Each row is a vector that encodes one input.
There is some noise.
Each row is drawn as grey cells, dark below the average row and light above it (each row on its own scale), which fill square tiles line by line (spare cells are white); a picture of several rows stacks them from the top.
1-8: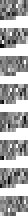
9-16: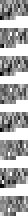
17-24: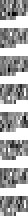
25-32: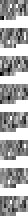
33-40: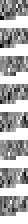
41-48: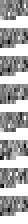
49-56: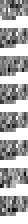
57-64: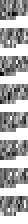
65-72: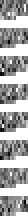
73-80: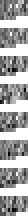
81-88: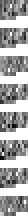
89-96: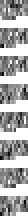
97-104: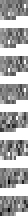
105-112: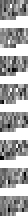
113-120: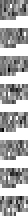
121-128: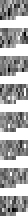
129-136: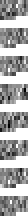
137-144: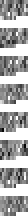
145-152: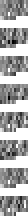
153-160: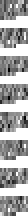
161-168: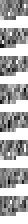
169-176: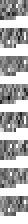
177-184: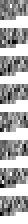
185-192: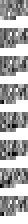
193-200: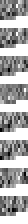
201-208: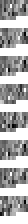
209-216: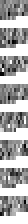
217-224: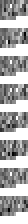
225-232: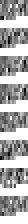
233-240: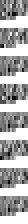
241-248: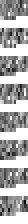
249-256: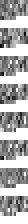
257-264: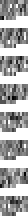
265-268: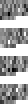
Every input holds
either four true/false values, or a list of up to two points on a 4-point line.
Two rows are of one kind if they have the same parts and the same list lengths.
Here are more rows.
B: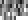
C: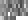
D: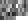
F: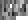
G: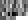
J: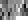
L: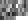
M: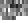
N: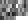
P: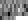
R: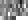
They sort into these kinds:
B
C, R
D, F, G, J, L, N, P
M

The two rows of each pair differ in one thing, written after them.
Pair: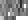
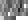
the place on the 4-point line in item 2 of the list
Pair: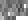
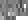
the place on the 4-point line in item 2 of the list
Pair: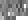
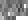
the place on the 4-point line in item 2 of the list
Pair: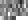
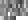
the place on the 4-point line in item 2 of the list
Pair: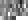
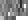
the place on the 4-point line in item 1 of the list
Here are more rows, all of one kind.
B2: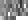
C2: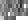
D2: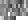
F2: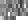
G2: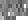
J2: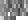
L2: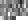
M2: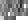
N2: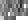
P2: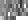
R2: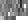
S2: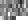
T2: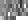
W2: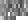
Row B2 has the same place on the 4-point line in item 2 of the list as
P2, R2 and T2.
